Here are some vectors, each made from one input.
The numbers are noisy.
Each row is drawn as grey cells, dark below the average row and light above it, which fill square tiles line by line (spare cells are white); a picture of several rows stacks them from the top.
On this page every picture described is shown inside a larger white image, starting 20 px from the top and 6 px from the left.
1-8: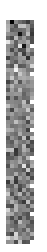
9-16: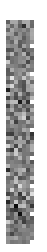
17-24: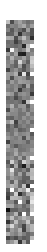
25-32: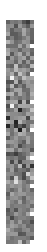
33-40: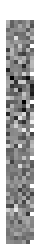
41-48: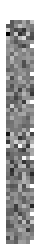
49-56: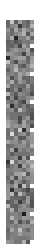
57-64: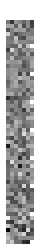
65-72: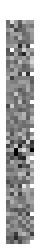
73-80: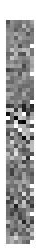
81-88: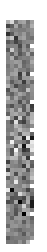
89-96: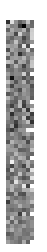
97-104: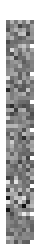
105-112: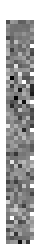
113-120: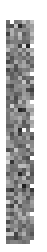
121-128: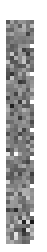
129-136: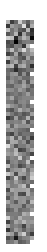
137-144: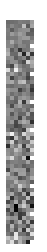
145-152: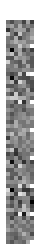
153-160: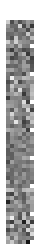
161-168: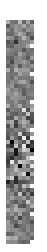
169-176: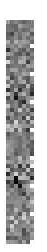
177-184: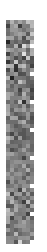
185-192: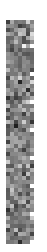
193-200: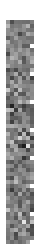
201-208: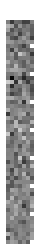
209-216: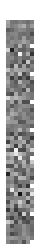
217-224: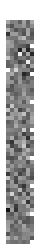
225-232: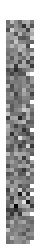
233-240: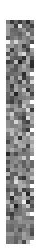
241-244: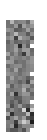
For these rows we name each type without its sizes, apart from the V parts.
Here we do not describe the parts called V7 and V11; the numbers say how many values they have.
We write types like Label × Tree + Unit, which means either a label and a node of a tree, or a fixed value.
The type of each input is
(Bool × Line + V7) × V11.
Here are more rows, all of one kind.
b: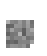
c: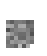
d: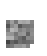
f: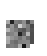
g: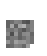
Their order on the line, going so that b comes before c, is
b, d, f, g, c.
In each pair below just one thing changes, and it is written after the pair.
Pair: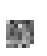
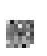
the value of V11
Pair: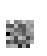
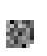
the true/false value
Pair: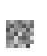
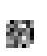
the place on the line
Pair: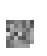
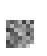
the true/false value
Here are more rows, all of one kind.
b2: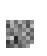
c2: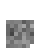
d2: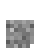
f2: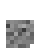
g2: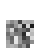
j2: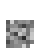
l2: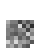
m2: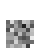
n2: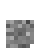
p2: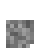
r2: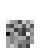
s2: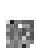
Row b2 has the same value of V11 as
j2, l2, n2 and p2.
